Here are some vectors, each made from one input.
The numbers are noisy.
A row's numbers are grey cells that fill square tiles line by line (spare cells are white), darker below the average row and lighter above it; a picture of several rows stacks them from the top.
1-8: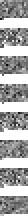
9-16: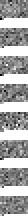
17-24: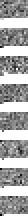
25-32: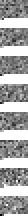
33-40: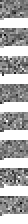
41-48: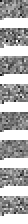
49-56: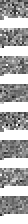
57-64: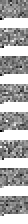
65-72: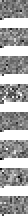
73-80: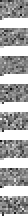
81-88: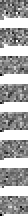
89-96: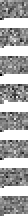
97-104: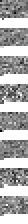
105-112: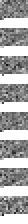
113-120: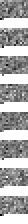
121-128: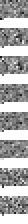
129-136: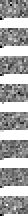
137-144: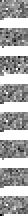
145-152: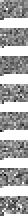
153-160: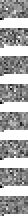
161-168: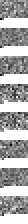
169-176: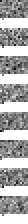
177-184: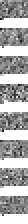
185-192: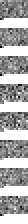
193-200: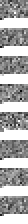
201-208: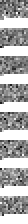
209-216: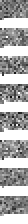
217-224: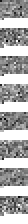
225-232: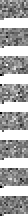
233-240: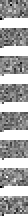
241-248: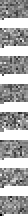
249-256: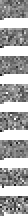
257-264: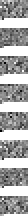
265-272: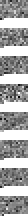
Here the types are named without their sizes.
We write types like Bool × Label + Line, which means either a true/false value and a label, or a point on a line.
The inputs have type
(Bool × Bool × Bool × Bool + Unit) × List(Line).
